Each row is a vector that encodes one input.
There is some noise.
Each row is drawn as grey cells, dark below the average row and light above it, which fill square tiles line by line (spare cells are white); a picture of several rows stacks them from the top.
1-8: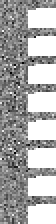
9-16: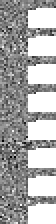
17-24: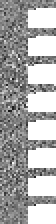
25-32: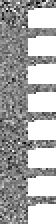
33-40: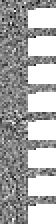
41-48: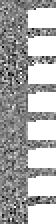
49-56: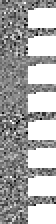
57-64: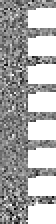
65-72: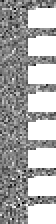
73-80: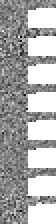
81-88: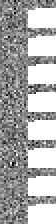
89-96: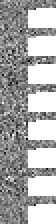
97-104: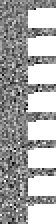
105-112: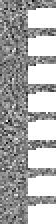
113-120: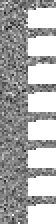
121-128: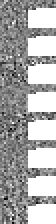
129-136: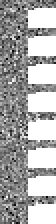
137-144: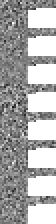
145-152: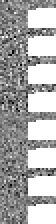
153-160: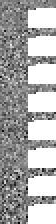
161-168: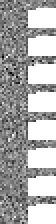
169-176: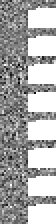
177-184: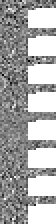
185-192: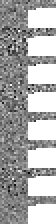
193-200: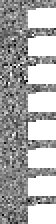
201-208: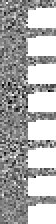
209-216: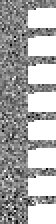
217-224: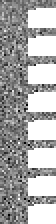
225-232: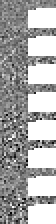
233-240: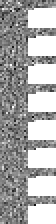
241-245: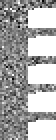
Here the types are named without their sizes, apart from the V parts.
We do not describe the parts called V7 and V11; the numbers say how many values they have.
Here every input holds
a point on a line, together with either a point on a line, or a value of V7 and a value of V11.
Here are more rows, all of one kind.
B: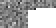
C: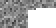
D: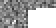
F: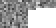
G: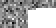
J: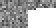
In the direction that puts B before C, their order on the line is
D, F, B, J, C, G.
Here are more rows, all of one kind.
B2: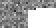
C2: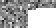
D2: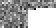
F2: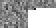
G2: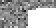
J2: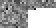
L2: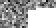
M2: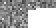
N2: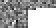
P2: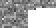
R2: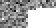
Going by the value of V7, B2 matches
G2, M2 and R2.
